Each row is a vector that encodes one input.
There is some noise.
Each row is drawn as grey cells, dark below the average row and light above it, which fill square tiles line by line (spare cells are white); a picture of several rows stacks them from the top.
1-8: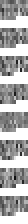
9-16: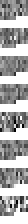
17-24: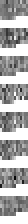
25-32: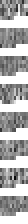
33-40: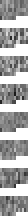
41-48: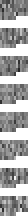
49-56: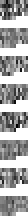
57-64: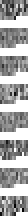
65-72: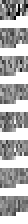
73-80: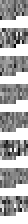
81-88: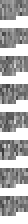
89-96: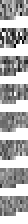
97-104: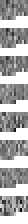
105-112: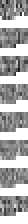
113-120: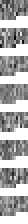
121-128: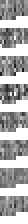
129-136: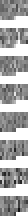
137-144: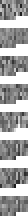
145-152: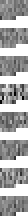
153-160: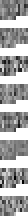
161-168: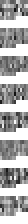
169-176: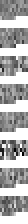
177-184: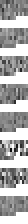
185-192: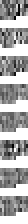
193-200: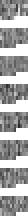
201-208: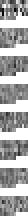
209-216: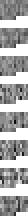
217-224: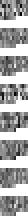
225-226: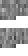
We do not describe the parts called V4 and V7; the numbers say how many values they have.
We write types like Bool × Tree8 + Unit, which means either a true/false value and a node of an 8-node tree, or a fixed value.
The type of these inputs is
Bool × Circle6 × Circle6 × V7 + (Circle8 + Unit) × V4.
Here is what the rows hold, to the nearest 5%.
About 55% of them hold a point on each of two 6-point circles, a true/false value and a value of V7. The rest hold a value of V4, together with either a point on an 8-point circle, or a fixed value.
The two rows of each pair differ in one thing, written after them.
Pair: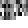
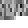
the true/false value
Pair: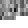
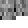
the value of V7
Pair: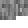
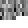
the place on one of the two 6-point circles
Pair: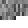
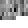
the place on one of the two 6-point circles
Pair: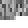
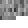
the place on one of the two 6-point circles
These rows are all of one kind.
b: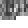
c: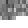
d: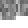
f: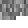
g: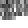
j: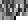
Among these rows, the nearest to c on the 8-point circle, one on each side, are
b and g.
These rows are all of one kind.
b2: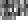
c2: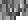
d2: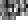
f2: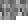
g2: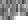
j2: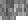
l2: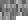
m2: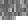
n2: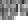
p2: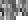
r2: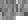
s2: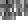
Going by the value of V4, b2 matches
d2, g2, p2 and r2.
